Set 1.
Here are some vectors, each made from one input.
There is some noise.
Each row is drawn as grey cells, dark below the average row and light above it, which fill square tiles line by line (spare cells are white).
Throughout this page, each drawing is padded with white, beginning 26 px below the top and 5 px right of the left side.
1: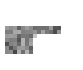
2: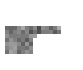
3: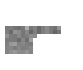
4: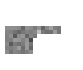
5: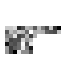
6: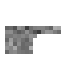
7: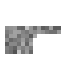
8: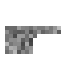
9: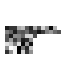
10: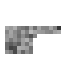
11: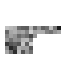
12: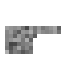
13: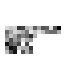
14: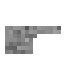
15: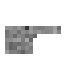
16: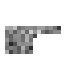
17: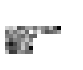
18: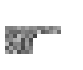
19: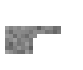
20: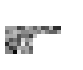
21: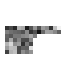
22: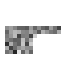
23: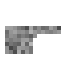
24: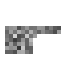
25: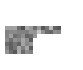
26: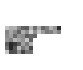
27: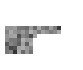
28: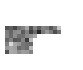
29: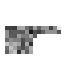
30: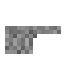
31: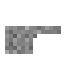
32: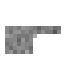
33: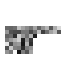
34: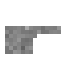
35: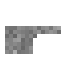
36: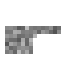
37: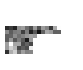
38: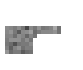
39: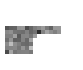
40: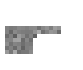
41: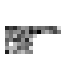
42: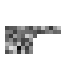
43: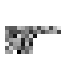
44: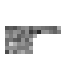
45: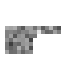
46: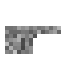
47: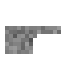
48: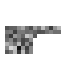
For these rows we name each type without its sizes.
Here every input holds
either a fixed value, or a node of a tree.
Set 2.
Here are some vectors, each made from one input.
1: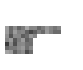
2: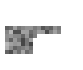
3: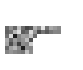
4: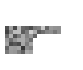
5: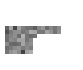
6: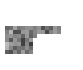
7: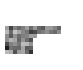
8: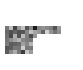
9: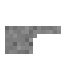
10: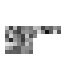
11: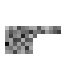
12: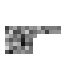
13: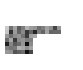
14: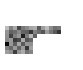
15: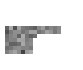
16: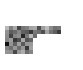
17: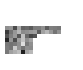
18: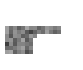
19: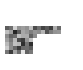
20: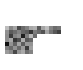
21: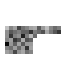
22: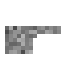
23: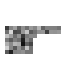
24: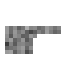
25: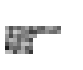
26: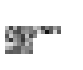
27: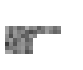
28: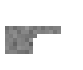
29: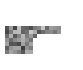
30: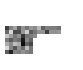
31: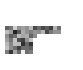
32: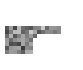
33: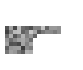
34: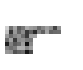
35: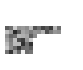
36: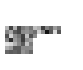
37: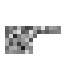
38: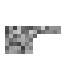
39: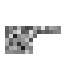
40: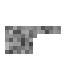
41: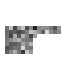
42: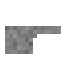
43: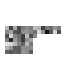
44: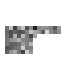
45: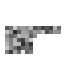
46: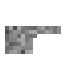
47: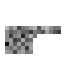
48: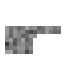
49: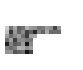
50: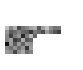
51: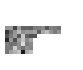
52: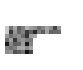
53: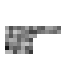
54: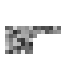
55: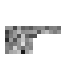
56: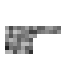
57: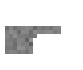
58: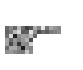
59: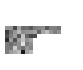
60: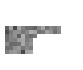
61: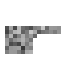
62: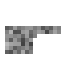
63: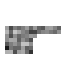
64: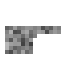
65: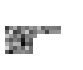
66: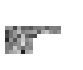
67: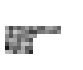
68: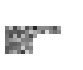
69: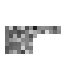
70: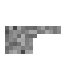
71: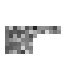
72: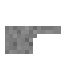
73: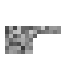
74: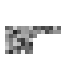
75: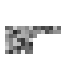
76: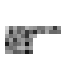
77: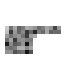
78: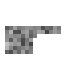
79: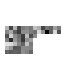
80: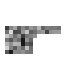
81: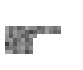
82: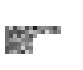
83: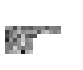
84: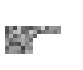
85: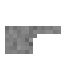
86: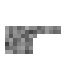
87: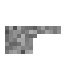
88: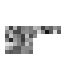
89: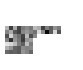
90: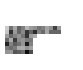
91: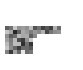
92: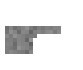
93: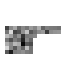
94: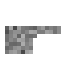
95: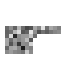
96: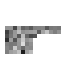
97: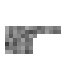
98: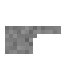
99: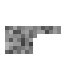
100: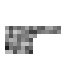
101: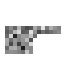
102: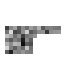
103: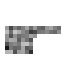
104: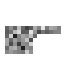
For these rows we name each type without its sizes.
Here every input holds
a node of a tree.
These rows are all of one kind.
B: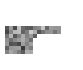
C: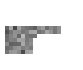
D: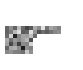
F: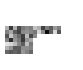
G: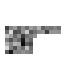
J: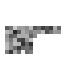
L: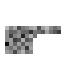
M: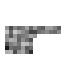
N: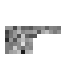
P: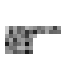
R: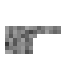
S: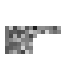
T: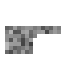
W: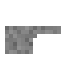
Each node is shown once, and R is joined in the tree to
L, M, P and W.
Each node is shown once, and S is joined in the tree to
C.
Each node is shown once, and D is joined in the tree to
B.
